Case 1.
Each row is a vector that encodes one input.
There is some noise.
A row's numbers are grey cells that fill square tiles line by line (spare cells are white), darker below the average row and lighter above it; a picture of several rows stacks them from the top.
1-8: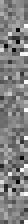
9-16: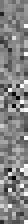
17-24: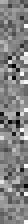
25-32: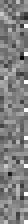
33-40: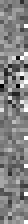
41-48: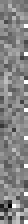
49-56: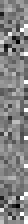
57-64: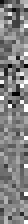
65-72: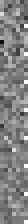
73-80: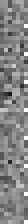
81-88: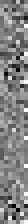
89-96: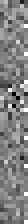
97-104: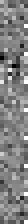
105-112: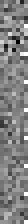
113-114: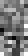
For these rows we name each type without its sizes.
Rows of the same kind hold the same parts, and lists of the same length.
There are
2 kinds of row.
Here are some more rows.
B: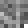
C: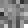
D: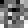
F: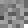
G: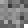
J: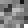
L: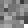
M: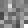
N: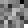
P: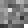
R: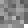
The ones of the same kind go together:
B, C, F, G, J, L, M, N, P, R
D

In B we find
four true/false values.
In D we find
a point on a line.
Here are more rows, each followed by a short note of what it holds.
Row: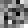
a point on a line
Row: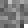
four true/false values
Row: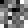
a point on a line
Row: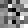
a point on a line
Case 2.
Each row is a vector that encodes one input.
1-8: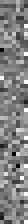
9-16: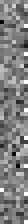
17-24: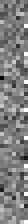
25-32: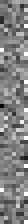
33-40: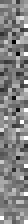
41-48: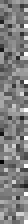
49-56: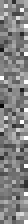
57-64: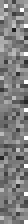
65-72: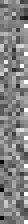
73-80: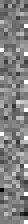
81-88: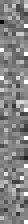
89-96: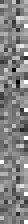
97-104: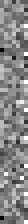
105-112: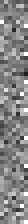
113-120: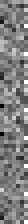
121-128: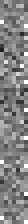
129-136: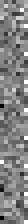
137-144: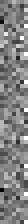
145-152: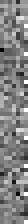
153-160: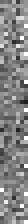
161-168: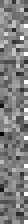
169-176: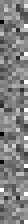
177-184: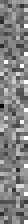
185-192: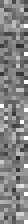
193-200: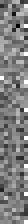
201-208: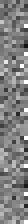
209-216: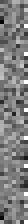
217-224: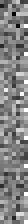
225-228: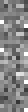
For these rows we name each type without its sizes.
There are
2 kinds of row.
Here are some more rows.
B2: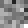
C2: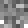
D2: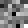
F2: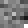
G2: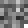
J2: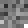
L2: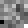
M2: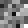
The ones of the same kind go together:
B2, C2, F2, G2, J2, L2
D2, M2

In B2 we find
a point on a circle and a true/false value.
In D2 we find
a fixed value.
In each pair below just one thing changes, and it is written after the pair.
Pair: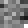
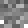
the place on the circle
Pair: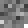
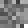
the true/false value
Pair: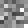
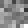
the true/false value
